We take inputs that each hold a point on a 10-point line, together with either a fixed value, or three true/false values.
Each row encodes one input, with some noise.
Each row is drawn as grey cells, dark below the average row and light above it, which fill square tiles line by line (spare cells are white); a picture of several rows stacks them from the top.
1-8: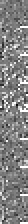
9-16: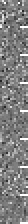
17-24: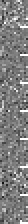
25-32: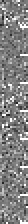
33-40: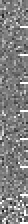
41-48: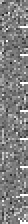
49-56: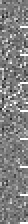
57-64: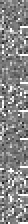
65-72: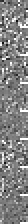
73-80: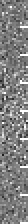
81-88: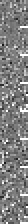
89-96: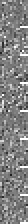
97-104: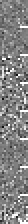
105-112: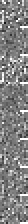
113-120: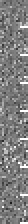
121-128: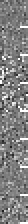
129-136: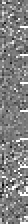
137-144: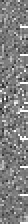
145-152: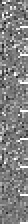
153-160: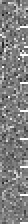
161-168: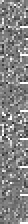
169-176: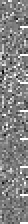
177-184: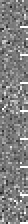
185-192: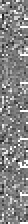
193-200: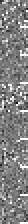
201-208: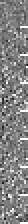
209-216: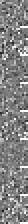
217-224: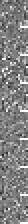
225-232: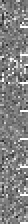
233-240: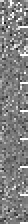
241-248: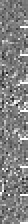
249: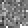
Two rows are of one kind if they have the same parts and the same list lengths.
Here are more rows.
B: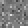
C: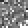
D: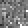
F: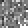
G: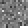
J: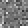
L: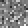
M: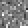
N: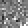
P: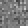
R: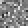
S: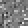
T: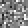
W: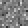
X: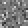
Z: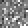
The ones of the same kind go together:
B, C, D, M, N, P, R, S, W, Z
F, G, J, L, T, X

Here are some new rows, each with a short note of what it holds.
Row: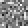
a point on a 10-point line
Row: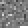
a point on a 10-point line and three true/false values
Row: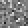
a point on a 10-point line and three true/false values
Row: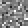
a point on a 10-point line
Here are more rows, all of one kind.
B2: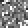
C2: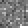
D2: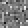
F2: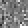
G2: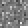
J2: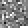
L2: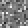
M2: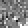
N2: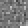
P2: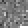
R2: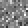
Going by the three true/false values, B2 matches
G2 and R2.
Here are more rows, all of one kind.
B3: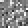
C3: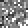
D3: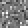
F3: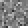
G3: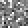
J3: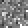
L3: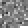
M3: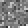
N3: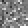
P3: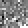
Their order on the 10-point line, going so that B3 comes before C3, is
J3, B3, G3, L3, F3, N3, P3, D3, M3, C3.
